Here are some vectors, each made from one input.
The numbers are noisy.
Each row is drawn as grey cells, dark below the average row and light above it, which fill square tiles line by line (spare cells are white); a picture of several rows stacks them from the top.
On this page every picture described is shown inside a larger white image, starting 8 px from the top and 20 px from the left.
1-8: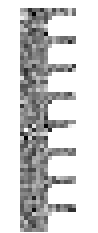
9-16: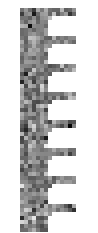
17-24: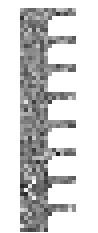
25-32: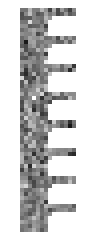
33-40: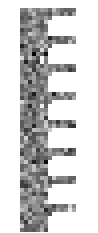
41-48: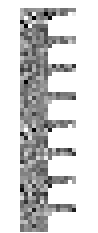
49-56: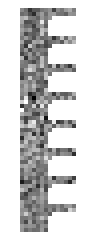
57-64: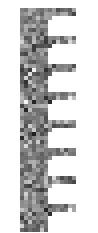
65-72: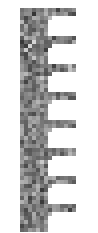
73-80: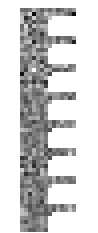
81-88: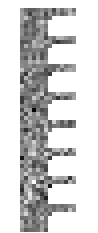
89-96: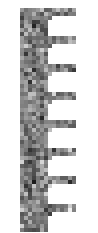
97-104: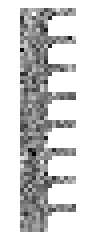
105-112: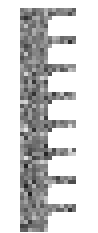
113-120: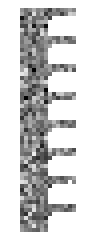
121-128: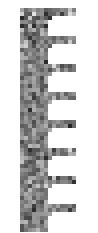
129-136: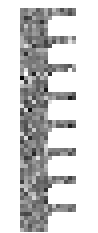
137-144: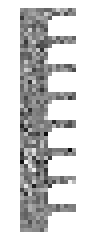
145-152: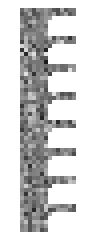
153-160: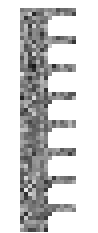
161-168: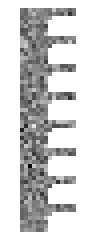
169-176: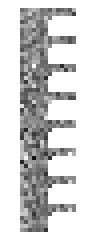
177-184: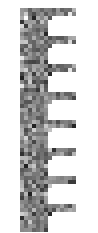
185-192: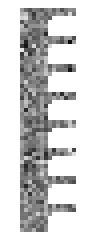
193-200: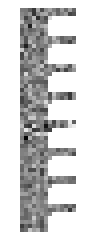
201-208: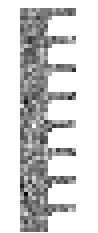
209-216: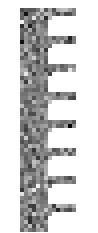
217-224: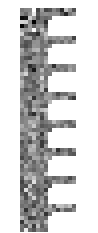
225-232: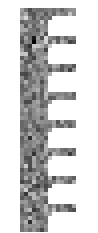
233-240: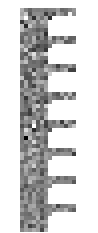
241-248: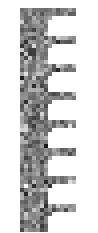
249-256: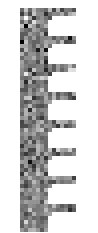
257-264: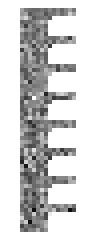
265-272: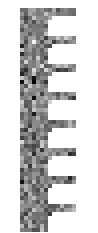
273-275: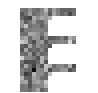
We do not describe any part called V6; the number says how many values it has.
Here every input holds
either a point on an 18-point circle, or three true/false values, or a value of V6.
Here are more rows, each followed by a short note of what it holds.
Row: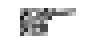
a value of V6
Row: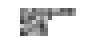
a point on an 18-point circle
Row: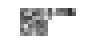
a point on an 18-point circle
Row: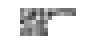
a point on an 18-point circle
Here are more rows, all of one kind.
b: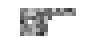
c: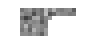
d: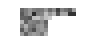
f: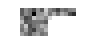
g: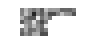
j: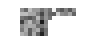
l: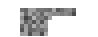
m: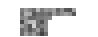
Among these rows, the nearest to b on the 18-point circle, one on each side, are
l and m.
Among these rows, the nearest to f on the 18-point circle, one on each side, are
d and j.
